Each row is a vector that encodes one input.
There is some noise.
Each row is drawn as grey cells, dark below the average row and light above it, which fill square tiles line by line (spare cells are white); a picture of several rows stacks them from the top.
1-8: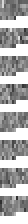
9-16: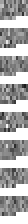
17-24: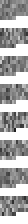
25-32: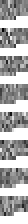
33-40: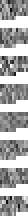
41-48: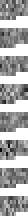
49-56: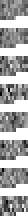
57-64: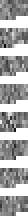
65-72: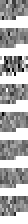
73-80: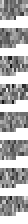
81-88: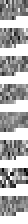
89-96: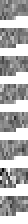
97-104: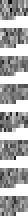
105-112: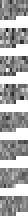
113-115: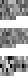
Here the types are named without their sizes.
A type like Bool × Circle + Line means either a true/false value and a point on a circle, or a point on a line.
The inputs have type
Circle + Line.
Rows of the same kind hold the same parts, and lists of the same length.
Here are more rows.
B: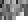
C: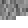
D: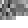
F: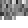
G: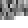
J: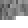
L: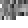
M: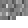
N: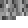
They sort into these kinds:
B, D, F, G, J
C, L, M, N

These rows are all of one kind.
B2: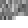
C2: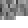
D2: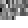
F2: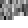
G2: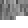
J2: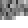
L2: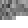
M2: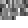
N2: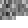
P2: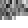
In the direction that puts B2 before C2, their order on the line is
F2, B2, N2, L2, P2, J2, G2, C2, D2, M2.
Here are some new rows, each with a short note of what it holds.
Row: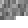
a point on a line
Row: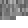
a point on a line
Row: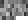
a point on a circle
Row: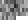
a point on a circle
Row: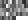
a point on a circle
